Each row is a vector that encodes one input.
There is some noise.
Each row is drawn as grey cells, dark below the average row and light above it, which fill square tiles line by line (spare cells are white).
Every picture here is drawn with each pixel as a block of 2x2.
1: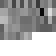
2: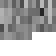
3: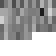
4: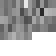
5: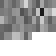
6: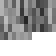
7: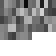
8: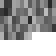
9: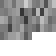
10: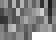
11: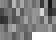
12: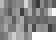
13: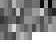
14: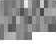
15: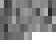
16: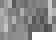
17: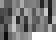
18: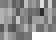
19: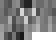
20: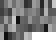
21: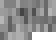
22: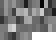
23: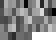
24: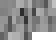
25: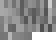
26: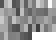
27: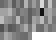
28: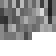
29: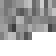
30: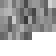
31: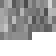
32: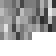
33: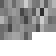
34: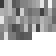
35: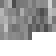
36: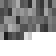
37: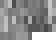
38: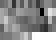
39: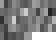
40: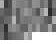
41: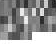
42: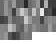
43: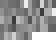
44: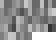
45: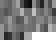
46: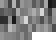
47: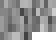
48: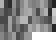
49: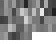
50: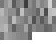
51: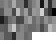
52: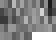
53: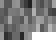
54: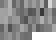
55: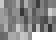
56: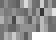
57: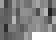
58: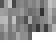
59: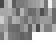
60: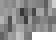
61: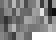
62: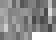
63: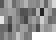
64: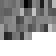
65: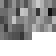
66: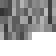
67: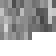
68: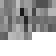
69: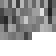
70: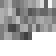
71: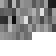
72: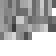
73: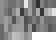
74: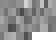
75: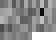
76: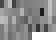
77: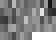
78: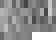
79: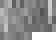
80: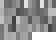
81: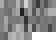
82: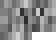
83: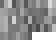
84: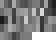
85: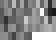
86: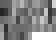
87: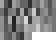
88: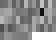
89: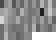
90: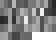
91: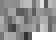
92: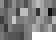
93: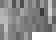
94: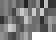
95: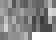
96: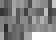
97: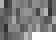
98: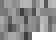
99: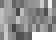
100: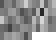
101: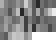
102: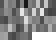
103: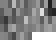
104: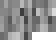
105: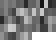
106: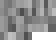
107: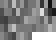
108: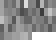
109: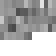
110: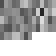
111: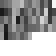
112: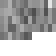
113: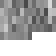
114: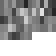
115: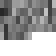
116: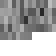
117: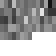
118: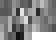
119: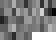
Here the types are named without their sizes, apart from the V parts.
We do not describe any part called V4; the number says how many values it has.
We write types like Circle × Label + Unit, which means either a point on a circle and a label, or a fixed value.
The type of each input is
Line × (Line + V4).
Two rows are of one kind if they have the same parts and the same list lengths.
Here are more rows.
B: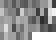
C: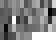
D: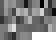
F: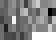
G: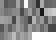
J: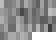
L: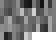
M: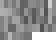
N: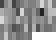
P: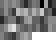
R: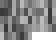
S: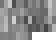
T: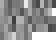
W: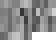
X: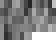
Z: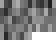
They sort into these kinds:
B, G, J, M, N, S, T, W
C, D, F, L, P, R, X, Z

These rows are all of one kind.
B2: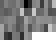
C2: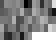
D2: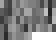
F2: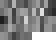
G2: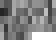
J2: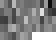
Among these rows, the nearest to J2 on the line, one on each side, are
F2 and G2.
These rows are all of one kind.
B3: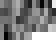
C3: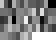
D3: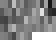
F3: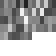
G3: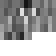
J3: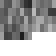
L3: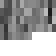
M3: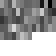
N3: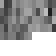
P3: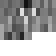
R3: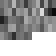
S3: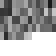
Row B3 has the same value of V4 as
G3, J3 and P3.
